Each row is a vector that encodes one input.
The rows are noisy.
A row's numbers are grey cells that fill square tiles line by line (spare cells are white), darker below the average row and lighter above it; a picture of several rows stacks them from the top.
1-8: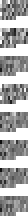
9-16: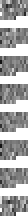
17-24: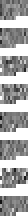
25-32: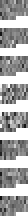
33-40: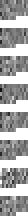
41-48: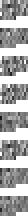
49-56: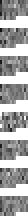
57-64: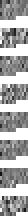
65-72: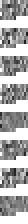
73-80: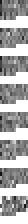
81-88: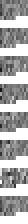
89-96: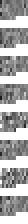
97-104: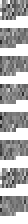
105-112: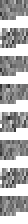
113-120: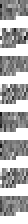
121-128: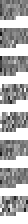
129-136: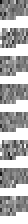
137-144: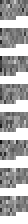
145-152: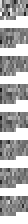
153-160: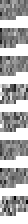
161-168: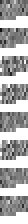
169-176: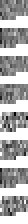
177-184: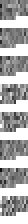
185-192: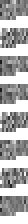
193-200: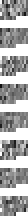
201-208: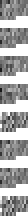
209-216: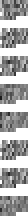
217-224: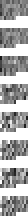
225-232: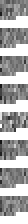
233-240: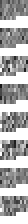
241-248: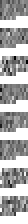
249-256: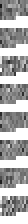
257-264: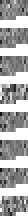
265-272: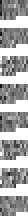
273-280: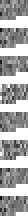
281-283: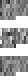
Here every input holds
either a node of a 10-node tree, or a node of a 13-node tree.
